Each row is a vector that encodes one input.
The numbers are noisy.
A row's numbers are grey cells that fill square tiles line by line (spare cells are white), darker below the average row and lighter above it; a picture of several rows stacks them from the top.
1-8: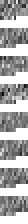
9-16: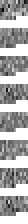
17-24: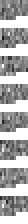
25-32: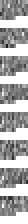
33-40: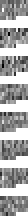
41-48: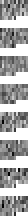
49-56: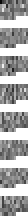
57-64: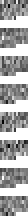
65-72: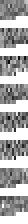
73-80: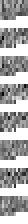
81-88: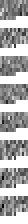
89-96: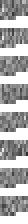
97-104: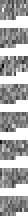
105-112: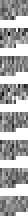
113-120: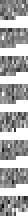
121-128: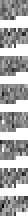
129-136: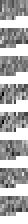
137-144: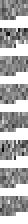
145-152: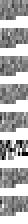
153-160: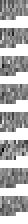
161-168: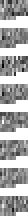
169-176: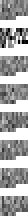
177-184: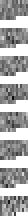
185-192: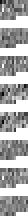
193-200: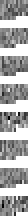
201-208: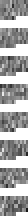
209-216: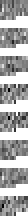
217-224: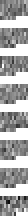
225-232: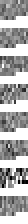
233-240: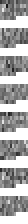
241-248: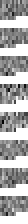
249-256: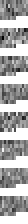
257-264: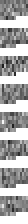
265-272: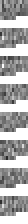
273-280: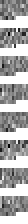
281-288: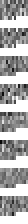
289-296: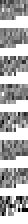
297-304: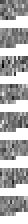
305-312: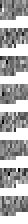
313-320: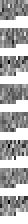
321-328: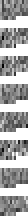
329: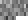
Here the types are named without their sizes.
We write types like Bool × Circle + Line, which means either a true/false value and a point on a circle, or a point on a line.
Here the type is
List((Circle + Unit) × Line).
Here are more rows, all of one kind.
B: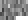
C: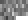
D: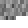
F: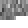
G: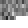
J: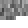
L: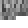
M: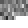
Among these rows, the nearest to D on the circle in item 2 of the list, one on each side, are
G and L.
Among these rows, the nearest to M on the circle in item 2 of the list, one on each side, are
B and J.
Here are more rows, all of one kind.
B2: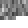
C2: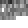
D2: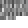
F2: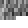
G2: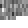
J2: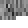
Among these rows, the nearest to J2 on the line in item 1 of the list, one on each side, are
B2 and F2.
